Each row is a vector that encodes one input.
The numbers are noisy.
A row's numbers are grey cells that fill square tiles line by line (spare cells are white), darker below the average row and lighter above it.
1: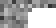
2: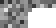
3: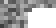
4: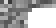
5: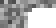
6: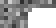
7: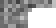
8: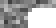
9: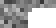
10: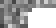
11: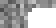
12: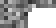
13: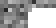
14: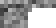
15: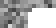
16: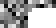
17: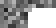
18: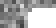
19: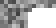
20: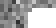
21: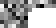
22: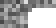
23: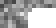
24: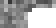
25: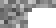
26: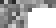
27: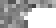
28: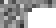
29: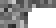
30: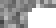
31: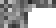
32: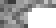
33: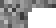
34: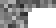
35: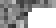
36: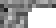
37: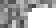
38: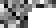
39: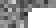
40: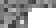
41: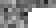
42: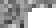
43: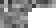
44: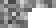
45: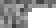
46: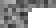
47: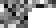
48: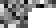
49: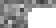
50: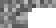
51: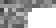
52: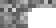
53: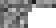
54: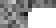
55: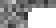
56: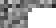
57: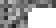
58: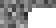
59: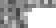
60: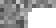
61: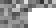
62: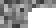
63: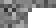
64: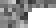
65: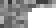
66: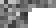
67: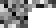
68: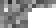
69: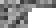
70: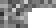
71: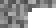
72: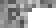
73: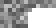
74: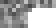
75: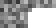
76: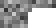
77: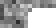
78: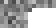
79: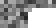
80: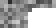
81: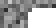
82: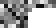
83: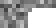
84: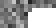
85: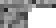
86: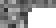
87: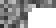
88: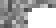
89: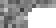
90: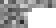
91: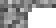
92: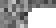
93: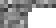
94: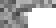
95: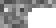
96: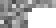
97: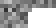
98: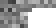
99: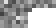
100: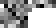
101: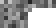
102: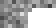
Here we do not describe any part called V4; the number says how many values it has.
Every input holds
a list of up to two items, each a true/false value and a value of V4.
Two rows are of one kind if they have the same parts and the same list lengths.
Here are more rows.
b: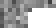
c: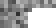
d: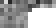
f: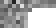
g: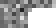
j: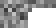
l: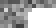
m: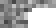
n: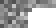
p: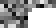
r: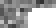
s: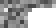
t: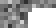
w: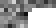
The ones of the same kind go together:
b, c, d, f, g, l, m, n, r, s
j, t, w
p

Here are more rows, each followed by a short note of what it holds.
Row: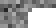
a list of one item
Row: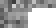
a list of two items
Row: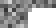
a list of one item
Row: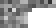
a list of two items
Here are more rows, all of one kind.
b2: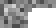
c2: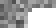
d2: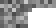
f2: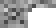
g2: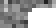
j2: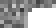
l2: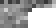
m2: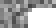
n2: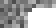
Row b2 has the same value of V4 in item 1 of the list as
c2 and j2.
